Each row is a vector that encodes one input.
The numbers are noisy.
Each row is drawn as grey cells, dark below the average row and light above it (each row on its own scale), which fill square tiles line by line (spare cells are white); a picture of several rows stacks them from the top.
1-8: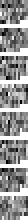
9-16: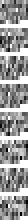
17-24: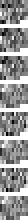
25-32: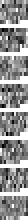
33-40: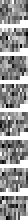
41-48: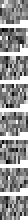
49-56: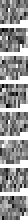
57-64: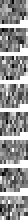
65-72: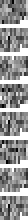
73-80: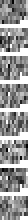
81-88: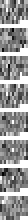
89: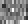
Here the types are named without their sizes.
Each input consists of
four true/false values.
